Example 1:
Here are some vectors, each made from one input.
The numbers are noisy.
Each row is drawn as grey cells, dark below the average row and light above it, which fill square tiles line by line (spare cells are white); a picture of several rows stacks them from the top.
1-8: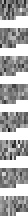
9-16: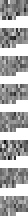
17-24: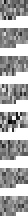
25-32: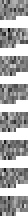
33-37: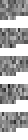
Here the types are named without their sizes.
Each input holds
a point on a line and three true/false values.
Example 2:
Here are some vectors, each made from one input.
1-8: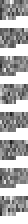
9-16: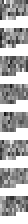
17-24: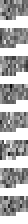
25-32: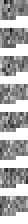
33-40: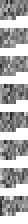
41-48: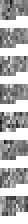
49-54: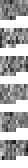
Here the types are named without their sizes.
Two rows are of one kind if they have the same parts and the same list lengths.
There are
2 kinds of row.
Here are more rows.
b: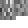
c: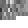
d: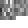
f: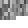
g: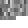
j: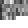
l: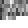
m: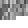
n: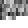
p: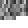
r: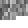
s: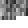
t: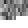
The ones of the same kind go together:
b, c, d, f, g, j, l, m, n, r
p, s, t

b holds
a point on each of two lines.
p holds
a point on each of two lines and a node of a tree.
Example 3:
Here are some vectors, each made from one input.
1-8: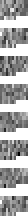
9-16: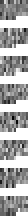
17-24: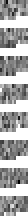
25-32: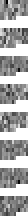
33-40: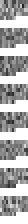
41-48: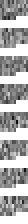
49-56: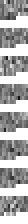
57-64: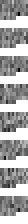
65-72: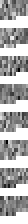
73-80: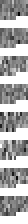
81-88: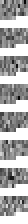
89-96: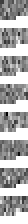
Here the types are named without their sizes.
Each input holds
either a label, or three true/false values.
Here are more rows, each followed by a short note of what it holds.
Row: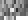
a label
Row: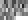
a label
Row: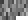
three true/false values
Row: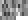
a label
